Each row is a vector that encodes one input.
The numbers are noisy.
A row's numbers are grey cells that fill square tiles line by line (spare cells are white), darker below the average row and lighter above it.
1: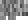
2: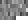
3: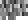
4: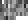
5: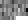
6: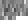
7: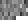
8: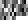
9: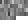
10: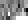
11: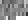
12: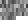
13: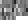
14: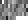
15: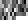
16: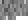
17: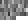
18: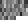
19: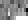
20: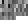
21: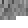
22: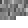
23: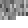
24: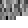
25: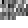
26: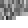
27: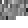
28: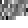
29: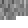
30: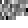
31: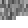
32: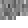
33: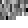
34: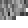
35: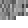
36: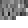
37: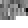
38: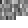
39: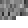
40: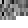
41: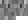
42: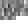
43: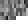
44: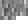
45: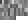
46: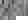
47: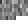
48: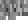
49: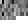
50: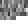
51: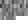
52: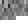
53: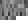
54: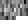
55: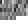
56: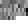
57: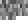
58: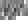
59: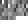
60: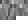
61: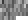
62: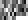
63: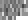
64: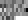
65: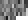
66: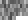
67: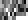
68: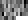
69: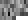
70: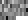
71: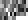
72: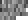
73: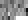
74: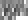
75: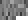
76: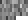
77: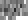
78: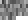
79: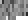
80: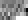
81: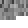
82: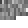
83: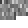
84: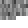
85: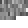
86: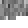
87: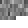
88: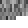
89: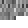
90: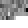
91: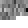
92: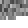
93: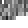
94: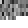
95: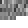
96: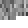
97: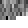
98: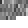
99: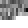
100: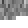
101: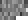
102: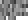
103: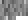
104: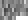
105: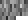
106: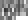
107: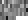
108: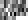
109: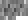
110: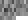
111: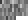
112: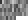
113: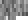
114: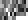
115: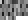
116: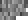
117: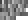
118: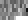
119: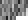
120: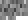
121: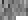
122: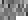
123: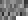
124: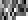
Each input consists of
a list of up to two items, each a point on a 4-point line and a true/false value.
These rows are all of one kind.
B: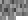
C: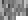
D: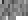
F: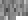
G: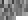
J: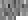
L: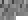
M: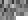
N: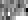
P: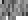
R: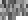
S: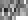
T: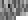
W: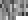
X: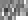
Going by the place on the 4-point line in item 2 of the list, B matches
F, G, L and N.
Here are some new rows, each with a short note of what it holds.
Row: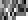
the empty list
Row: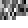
the empty list
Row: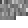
a list of one item
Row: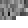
a list of one item
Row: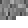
a list of one item
